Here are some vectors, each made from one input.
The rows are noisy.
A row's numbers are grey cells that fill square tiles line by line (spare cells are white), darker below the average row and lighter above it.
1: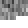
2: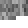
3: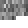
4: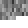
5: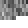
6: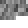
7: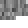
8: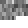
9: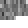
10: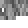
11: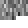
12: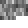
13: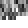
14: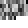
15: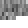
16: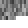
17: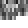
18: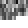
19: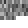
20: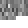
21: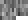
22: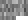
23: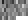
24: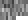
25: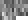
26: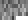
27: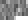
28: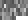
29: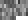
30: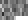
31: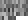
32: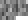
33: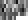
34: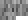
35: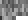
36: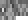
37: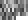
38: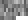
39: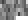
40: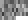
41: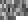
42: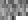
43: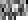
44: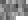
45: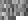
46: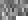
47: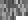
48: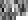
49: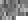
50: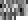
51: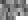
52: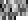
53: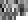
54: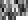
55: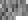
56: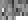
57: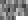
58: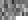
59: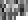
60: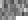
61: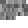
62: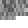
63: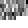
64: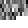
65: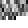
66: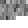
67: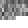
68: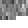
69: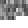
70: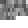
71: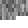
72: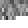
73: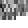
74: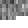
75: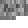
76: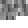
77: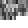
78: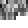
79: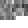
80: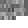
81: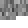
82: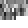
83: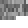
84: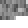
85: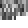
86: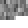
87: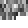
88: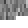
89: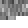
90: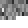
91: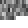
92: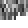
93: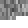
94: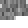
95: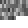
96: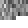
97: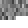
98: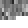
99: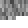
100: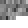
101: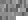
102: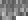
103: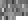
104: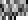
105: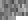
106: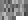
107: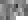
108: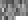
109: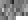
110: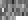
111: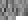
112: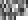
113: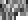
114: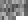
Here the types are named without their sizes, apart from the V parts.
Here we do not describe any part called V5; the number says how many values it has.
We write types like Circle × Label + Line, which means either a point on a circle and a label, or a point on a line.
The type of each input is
Bool × Line × (Line + V5).
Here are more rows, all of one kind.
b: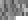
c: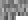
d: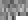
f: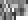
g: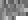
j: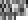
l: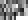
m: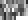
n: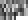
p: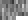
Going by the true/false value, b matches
c, d, g and p.
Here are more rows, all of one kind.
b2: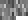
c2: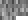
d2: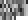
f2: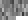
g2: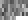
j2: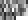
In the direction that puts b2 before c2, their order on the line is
b2, c2, j2, d2, f2, g2.
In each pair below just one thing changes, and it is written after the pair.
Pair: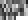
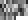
the value of V5
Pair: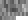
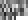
the true/false value
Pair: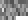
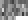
the value of V5
